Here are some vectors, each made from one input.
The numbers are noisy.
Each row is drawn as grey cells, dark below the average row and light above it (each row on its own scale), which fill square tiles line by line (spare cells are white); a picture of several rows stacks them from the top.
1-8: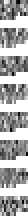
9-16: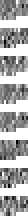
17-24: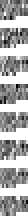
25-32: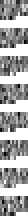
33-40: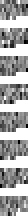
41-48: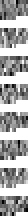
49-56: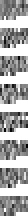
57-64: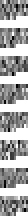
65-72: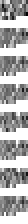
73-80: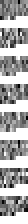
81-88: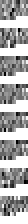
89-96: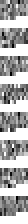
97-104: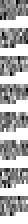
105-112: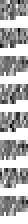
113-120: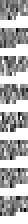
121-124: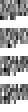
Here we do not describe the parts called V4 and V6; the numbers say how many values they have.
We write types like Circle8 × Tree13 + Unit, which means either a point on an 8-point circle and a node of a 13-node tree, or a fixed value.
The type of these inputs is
Bool × Label5 × V4 × V6 + Unit.
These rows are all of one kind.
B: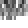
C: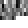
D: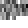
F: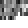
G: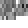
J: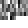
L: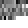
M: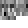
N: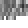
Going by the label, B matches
M and N.
